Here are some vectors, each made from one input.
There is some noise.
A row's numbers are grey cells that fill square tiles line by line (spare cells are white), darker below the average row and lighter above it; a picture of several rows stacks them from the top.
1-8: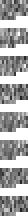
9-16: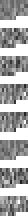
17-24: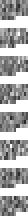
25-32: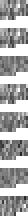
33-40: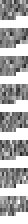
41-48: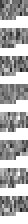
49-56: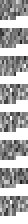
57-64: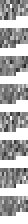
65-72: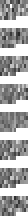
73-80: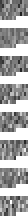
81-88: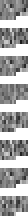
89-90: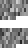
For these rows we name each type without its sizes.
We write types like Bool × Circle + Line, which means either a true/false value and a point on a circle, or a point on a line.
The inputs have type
Tree.
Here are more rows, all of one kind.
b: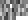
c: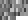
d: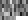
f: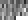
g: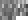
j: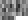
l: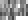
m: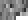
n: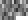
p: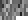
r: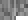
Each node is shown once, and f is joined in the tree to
b and r.
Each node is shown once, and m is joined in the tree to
c and r.
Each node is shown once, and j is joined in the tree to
n and r.
